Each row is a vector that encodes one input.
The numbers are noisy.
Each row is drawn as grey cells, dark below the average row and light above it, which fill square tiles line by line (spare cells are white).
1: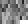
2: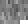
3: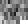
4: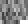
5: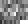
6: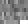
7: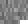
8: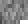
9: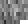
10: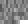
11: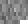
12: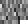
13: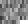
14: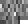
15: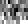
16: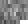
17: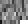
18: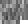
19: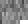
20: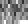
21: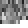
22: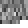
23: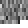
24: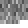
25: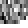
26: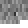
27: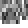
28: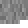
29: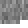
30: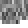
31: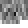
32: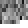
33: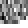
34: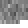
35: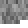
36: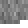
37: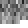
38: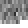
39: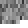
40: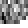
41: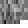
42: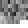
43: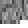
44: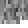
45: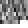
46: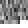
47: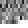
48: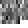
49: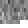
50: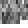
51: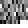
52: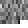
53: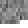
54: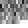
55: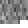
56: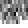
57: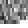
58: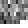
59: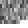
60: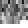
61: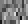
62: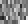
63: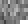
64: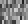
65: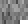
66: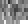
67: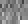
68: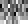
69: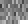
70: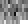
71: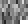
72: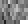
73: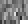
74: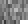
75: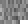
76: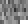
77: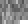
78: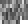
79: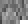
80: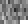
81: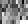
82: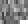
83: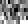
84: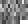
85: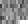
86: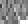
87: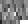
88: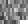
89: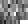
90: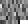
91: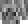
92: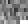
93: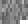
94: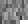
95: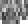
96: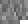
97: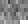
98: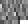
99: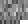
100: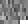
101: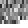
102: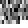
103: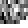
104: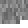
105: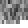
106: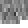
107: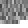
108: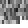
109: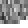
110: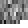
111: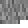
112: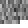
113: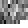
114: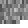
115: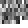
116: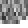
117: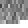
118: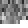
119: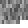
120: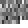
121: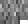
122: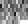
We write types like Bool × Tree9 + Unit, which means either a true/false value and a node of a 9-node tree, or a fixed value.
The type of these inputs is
Bool × List3(Line5).
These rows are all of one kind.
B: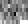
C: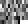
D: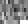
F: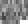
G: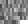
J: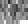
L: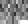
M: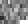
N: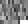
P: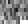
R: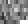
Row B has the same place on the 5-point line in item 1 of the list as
F, M and R.
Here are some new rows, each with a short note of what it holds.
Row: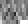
a true/false value, together with the empty list
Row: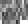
a true/false value, together with a list of one item
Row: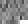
a true/false value, together with the empty list
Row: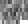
a true/false value, together with a list of one item
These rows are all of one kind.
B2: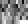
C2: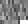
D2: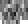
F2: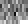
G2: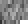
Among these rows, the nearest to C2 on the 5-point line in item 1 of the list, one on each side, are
B2 and G2.
